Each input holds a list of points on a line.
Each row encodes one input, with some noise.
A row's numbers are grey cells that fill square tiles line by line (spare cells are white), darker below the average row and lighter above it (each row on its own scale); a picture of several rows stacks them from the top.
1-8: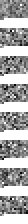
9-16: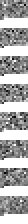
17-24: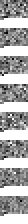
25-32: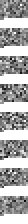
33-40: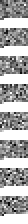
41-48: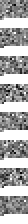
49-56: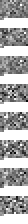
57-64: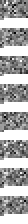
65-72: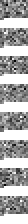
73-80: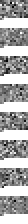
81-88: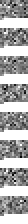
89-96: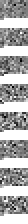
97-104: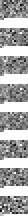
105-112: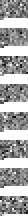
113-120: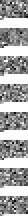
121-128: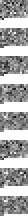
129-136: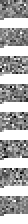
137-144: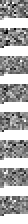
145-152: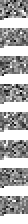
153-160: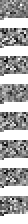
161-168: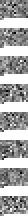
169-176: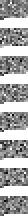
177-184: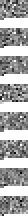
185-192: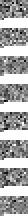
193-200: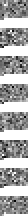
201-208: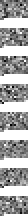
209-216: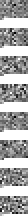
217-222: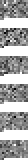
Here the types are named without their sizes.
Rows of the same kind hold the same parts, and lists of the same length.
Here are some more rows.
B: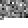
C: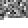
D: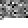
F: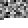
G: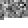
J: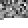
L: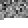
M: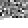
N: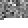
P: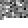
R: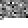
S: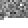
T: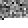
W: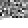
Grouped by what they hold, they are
B, C, D, G, P, R, S
F, J, L, N, T
M, W

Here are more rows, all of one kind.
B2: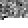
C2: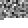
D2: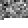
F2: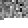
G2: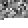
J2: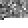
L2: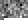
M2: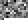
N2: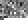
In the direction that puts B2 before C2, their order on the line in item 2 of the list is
N2, B2, L2, J2, D2, M2, G2, C2, F2.
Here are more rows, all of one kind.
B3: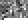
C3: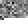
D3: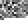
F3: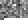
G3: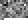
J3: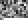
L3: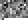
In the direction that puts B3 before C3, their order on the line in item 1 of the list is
J3, G3, L3, B3, C3, F3, D3.
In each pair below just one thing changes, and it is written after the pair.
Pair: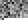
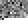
the place on the line in item 2 of the list
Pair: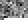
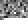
the place on the line in item 1 of the list
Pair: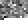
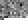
the place on the line in item 1 of the list
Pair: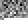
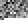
the place on the line in item 2 of the list
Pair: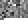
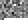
the place on the line in item 2 of the list
